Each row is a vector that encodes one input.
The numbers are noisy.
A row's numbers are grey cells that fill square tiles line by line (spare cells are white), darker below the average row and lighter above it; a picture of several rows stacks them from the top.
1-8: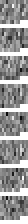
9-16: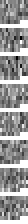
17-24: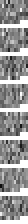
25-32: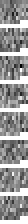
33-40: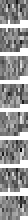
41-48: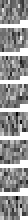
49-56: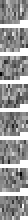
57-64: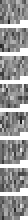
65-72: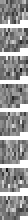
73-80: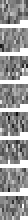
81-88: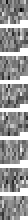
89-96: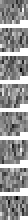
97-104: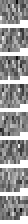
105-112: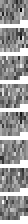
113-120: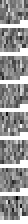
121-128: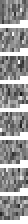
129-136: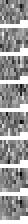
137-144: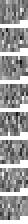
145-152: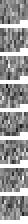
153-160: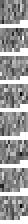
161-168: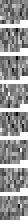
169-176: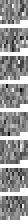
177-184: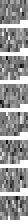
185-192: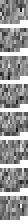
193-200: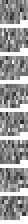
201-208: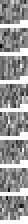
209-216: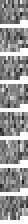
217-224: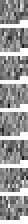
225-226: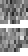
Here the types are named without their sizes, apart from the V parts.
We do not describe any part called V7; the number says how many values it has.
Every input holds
either a node of each of two trees and a true/false value, or two values of V7.
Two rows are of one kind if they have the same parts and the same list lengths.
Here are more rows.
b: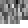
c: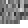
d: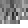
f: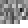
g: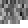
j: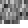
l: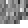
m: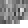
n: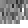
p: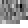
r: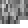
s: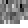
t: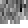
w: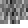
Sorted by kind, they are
b, d, f, g, n, p, s, t, w
c, j, l, m, r

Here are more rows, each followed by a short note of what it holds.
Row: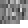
a node of each of two trees and a true/false value
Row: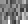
two values of V7
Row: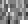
a node of each of two trees and a true/false value
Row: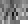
two values of V7
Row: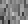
a node of each of two trees and a true/false value
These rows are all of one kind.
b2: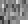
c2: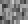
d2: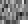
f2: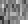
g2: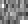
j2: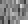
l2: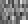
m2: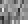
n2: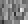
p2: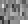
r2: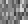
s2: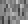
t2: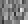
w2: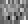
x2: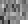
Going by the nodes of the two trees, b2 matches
f2, g2, p2 and x2.
